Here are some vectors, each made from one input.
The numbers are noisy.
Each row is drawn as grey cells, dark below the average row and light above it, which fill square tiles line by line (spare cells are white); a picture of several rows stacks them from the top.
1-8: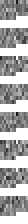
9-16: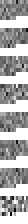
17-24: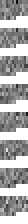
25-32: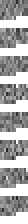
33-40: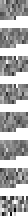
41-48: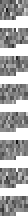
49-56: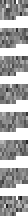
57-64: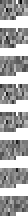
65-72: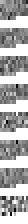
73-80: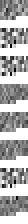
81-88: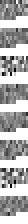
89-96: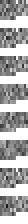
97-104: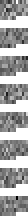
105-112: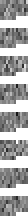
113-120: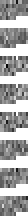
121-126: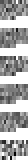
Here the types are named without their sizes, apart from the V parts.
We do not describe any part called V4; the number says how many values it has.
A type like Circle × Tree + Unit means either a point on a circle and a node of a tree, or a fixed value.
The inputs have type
List(Label × V4).
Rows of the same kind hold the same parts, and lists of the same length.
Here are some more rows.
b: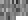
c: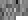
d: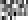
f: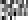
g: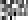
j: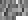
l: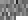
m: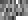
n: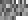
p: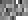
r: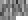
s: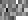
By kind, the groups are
b, c, l, r
d, f, g
j, m, n, p, s

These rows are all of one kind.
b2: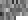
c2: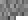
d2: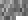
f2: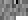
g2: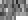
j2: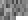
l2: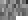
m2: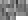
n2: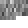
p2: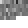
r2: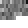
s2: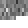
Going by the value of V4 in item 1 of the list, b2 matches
g2 and j2.
